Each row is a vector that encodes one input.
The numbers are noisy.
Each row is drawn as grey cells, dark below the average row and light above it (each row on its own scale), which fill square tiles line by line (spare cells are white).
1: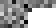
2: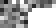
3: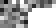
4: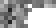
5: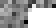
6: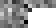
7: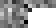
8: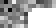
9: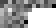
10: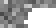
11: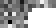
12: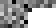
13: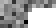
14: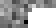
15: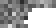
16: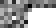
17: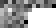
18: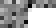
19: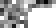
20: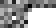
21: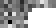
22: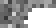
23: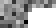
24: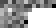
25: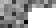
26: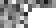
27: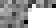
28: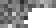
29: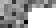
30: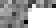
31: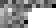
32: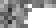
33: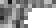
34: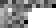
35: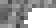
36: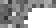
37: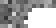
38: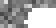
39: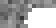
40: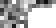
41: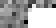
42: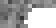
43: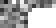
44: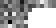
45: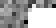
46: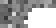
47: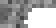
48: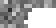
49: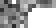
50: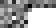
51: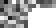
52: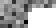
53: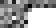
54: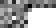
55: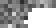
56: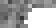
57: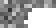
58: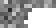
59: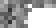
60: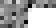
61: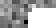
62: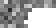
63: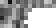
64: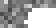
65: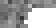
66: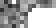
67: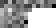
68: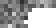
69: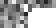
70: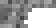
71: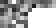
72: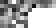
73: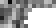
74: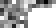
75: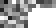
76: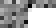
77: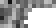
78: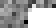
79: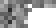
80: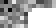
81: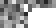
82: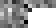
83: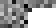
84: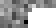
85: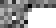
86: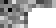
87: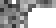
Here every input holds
either one of 7 labels, or a node of a 9-node tree, or three true/false values.
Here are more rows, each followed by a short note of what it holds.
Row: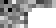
one of 7 labels
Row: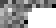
three true/false values
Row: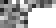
one of 7 labels
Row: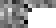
three true/false values
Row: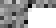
three true/false values
